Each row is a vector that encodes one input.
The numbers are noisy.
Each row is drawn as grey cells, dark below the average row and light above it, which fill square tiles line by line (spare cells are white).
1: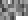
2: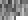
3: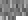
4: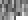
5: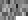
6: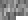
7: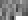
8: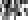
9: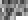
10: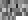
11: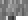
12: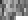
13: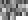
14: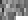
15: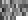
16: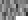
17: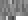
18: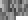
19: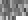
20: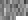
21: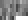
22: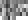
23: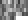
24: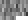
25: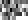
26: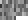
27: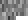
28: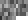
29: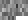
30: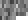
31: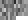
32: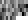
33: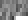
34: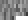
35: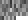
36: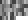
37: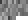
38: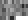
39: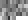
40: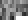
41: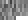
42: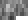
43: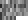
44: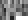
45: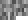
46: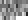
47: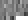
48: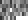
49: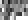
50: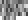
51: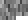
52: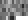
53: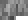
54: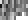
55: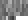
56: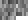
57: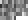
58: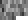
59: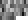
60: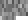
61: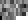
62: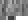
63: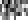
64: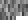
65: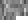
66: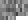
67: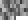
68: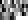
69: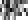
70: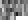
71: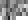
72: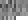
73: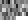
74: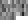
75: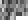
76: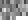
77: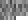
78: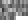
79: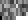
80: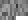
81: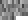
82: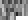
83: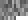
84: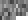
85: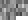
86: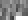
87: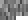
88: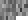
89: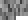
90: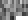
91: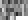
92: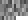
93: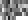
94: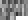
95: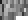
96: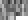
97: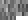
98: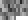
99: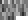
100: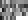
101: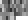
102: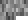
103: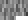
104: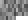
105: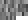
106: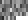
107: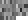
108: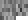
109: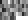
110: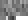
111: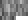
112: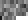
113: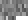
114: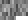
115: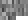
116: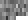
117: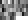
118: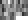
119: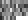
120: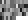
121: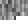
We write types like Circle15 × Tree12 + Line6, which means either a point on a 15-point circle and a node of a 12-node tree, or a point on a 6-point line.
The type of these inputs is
List2(Circle6) + Tree8.
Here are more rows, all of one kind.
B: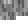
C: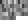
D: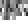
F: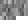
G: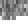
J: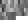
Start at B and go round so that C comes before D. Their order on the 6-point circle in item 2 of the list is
B, J, C, D, G, F.
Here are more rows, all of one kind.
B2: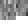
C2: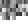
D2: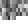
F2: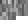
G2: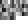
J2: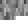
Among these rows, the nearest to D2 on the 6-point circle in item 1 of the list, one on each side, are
C2 and F2.
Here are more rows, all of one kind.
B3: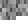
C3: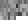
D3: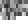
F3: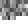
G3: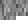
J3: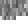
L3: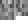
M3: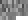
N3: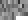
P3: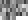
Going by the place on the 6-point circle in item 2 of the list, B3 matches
L3 and N3.
